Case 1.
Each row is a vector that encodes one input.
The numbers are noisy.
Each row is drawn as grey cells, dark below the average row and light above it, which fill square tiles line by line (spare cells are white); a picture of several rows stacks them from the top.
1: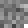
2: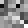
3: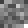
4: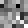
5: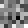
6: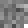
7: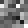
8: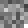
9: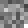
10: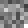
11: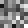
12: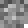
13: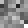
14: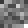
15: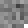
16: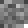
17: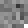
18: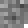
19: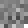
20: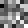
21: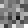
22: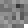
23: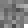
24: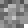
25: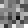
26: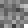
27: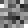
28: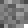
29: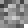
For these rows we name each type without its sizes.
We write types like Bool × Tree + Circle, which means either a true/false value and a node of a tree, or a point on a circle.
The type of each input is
Line.
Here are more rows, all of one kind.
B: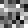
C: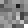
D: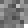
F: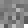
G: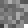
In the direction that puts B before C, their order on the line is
B, F, C, D, G.
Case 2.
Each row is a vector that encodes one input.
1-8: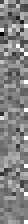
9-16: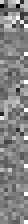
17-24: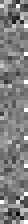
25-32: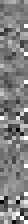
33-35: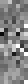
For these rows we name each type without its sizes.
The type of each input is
Line.
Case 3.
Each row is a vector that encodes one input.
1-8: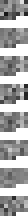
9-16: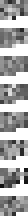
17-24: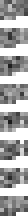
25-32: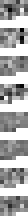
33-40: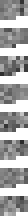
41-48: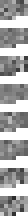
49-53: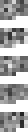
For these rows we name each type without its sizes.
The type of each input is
Tree.
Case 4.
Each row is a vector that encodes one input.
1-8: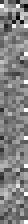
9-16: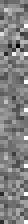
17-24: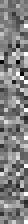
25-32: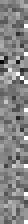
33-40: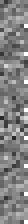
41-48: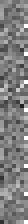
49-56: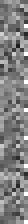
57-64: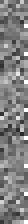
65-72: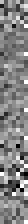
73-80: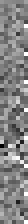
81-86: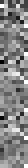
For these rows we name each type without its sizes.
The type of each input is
Circle.
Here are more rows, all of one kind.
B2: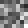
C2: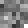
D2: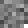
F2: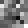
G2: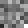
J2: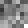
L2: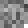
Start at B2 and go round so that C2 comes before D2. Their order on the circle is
B2, J2, C2, D2, G2, F2, L2.
